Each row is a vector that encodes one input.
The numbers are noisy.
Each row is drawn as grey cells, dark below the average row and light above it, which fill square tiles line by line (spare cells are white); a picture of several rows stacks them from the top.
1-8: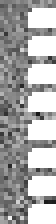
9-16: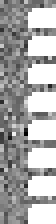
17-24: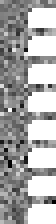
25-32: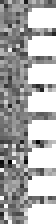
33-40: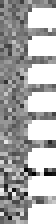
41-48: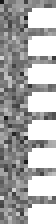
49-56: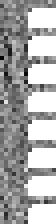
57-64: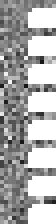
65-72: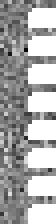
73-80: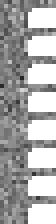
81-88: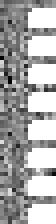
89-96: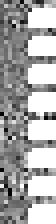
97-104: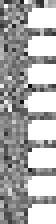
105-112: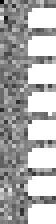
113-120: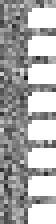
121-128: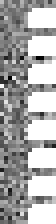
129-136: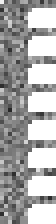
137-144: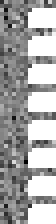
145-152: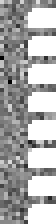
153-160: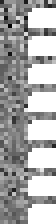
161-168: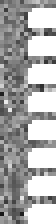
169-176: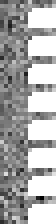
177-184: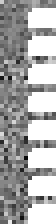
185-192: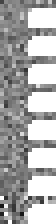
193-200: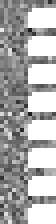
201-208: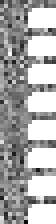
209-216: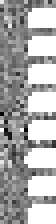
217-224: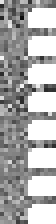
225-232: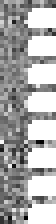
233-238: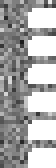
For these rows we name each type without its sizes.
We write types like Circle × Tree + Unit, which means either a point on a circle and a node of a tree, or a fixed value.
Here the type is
Bool × (Circle + Unit) × Label.
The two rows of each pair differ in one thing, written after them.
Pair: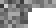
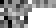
the true/false value
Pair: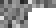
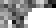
the label
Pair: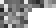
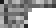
the place on the circle
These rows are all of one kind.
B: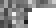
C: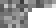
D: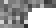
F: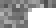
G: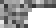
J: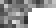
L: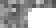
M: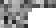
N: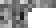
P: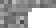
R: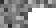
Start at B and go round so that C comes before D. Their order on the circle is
B, F, J, L, G, P, M, C, D, R, N.
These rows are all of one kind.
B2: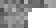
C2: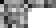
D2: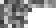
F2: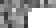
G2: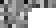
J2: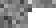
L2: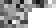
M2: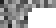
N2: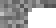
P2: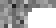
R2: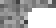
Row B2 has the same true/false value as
F2 and J2.
